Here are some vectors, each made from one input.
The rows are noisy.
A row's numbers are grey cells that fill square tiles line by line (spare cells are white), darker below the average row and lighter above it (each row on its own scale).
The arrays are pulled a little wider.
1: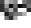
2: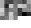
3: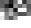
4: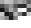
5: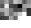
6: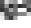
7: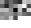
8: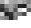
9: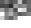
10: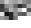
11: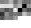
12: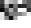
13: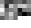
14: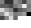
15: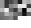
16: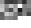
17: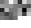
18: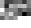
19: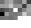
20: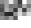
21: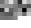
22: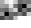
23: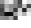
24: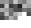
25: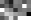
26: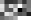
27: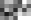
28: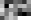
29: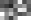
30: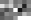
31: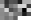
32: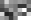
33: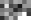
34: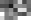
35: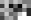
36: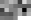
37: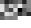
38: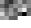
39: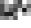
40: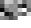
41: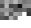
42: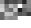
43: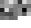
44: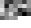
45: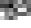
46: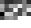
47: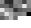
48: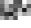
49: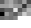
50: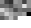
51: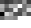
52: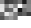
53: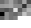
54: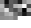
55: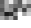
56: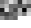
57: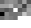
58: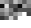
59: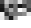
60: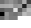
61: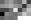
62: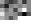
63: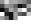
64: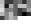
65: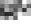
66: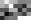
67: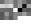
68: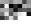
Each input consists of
a true/false value, together with either a fixed value, or a node of a 7-node tree.
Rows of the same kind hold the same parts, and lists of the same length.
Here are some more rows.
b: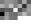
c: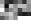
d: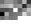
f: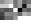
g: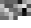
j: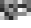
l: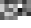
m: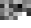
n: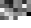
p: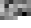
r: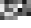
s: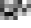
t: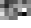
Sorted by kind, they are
b, c, d, f, g, j, l, p, r, s, t
m, n

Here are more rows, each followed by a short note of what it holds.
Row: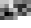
a node of a 7-node tree and a true/false value
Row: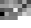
a node of a 7-node tree and a true/false value
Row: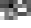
a node of a 7-node tree and a true/false value
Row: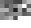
a node of a 7-node tree and a true/false value
